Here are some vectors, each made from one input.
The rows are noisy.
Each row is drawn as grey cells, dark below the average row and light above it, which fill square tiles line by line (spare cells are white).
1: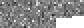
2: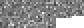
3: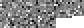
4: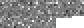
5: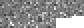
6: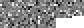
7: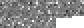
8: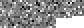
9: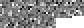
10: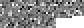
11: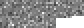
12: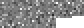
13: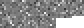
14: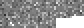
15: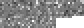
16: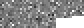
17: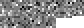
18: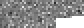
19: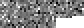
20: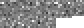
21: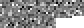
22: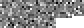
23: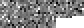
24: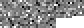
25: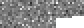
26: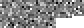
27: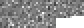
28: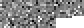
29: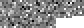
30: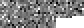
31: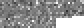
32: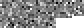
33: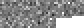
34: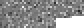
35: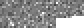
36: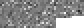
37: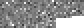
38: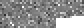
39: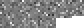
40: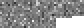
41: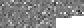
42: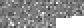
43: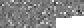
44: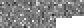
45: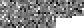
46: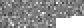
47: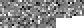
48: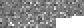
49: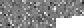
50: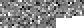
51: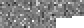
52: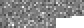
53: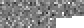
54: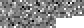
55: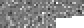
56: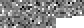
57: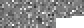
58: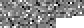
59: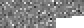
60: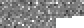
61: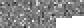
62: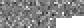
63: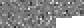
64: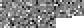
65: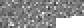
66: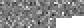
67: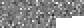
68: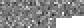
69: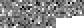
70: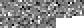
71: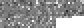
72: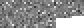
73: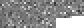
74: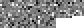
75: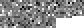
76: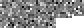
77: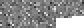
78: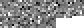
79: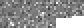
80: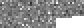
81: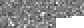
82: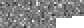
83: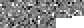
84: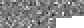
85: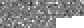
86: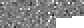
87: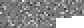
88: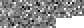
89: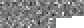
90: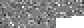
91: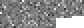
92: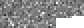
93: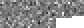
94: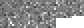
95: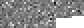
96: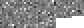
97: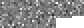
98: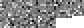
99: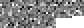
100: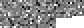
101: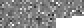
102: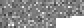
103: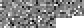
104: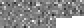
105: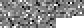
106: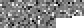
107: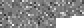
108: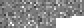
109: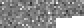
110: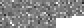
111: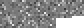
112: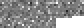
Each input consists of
either three true/false values, or a list of up to two points on a 10-point line.
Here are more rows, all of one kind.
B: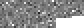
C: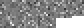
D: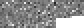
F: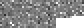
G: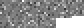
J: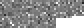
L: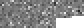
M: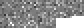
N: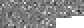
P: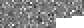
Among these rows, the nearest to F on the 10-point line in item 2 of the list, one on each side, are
J and L.
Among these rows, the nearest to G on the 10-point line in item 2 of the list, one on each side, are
D and P.
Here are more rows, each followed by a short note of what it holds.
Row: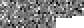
the empty list
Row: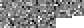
three true/false values
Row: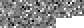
three true/false values
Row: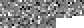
three true/false values
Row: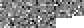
three true/false values
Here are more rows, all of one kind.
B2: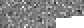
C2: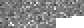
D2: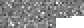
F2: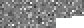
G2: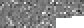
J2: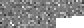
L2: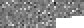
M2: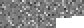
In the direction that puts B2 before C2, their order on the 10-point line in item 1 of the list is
F2, L2, G2, B2, D2, C2, J2, M2.
